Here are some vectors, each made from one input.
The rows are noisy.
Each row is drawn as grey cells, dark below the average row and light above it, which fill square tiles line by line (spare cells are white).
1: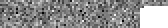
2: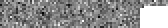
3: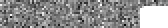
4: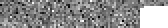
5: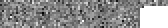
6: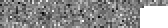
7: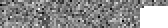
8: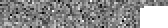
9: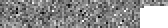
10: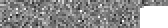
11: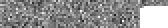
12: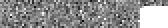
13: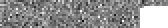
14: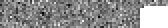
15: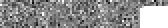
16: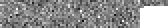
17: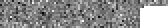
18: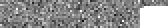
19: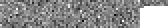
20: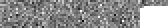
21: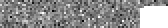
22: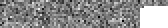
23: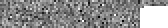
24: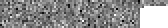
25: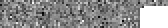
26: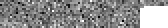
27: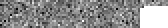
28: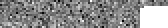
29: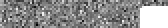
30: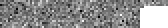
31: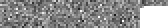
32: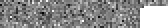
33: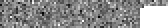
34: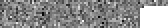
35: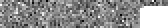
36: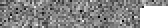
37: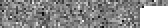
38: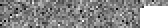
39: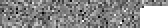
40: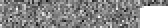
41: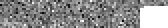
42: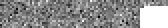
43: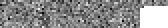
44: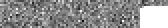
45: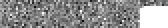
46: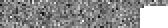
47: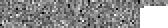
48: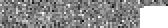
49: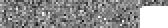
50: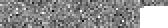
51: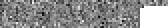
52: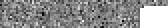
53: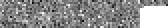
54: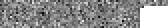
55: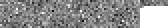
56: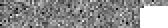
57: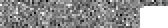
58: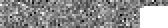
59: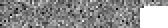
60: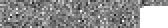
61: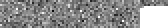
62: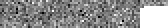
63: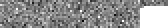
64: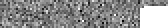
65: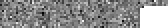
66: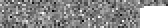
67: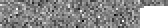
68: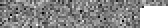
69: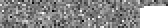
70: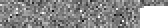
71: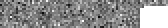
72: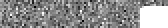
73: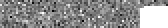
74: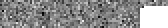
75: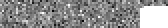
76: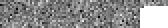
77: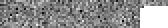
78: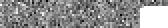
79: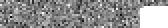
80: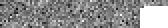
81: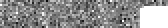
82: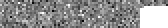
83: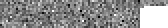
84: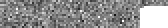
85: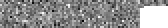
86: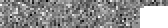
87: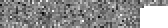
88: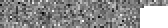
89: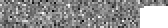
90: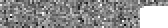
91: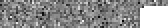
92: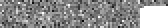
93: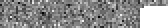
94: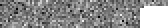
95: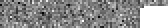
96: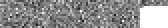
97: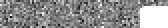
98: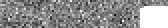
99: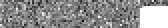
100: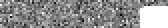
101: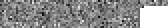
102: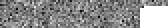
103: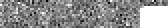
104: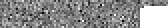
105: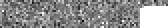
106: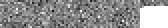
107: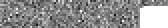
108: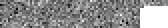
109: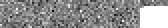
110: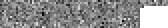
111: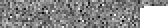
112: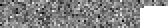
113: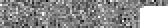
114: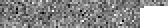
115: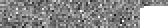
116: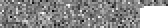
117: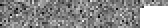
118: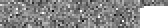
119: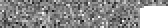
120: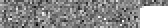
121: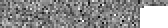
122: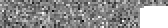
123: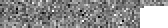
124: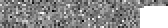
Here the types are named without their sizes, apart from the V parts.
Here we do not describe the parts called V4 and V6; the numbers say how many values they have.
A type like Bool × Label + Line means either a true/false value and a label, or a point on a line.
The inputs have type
Bool × (Line + V4) × V6.
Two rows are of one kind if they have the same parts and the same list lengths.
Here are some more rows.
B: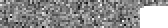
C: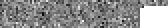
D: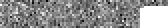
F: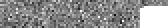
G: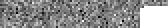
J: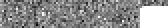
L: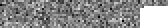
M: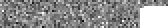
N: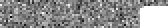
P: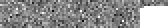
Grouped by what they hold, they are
B, F, J, M
C, D, G, L, N, P

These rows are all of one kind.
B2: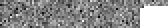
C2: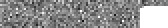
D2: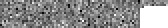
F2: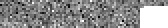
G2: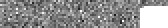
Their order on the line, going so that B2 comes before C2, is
D2, B2, G2, C2, F2.
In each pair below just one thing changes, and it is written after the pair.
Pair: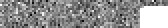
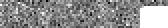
the value of V4
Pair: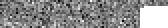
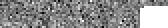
the value of V4
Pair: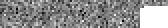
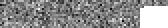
the value of V6
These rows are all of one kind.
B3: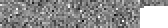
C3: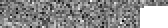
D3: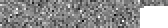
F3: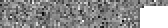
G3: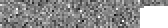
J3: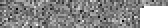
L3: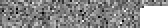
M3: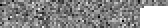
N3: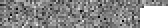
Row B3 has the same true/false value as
D3 and G3.
